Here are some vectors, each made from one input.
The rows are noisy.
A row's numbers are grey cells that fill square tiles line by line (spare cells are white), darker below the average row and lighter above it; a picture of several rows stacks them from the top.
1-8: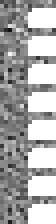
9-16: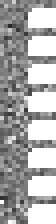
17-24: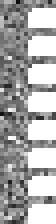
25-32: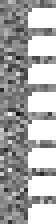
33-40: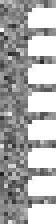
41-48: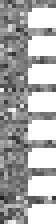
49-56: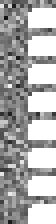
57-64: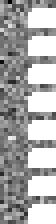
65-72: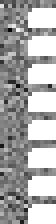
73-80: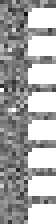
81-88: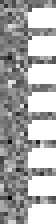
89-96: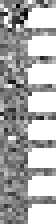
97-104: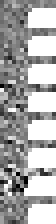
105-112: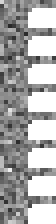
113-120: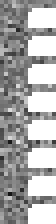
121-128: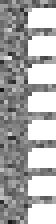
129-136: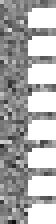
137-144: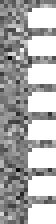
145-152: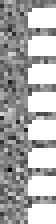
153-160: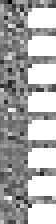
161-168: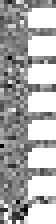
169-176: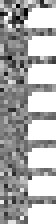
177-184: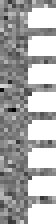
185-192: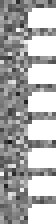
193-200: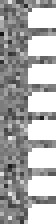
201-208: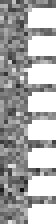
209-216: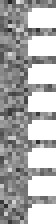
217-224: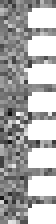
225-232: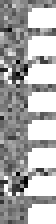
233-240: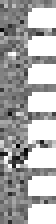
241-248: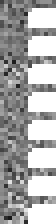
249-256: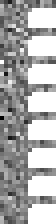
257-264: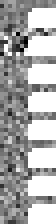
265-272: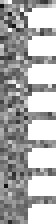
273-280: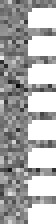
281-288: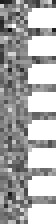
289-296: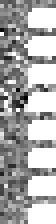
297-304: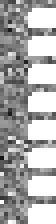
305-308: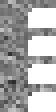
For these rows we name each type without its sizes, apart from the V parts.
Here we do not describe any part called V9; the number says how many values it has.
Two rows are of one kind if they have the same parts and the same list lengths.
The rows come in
3 kinds.
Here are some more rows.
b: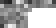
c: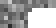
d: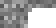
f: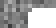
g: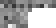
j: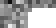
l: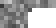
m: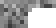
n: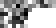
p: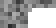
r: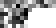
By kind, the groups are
b, g, j
c, d, f, l, m, p
n, r

